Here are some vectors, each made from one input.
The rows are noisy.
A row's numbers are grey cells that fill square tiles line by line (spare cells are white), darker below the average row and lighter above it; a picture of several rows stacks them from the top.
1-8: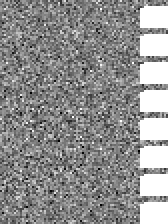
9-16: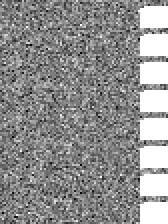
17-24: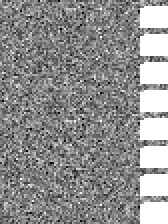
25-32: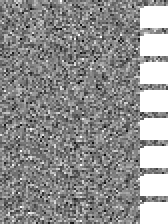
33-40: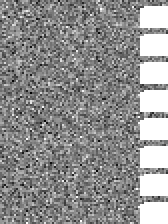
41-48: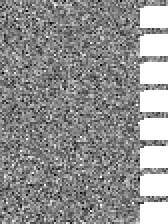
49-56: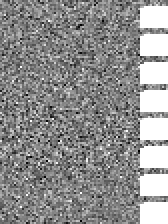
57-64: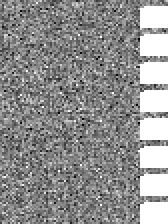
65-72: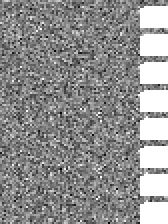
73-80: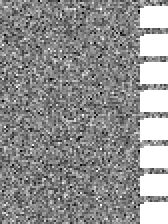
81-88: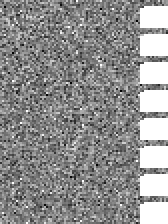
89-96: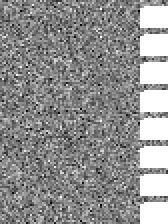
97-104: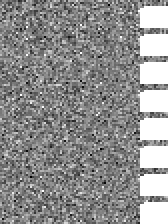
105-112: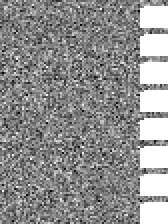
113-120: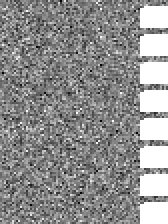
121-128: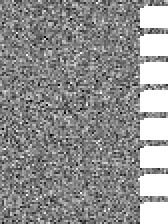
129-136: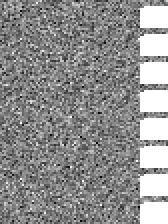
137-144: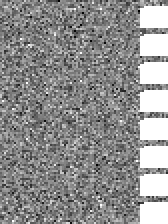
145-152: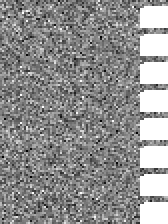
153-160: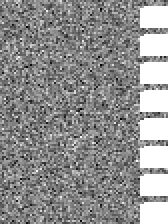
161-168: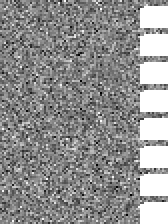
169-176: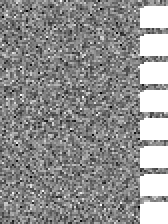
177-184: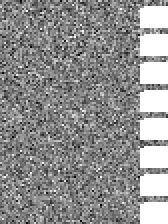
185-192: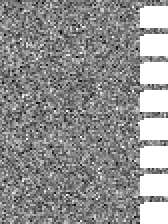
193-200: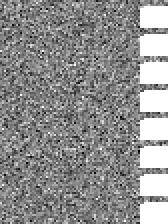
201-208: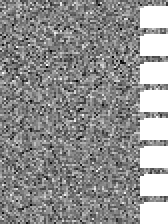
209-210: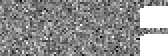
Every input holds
a true/false value, together with either a point on a 6-point circle, or a point on a 5-point line.
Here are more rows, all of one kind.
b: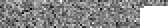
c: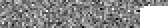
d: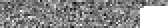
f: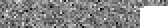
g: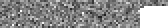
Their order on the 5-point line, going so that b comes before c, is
d, g, b, f, c.
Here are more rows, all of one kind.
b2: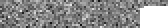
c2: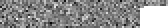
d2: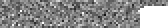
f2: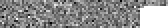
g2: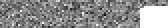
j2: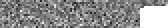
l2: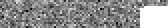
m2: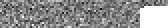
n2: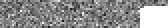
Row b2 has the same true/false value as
c2, f2 and l2.
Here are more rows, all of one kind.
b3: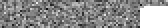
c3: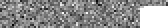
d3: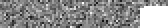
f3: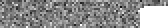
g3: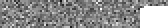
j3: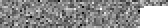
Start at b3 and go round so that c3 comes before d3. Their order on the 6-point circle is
b3, c3, f3, d3, j3, g3.
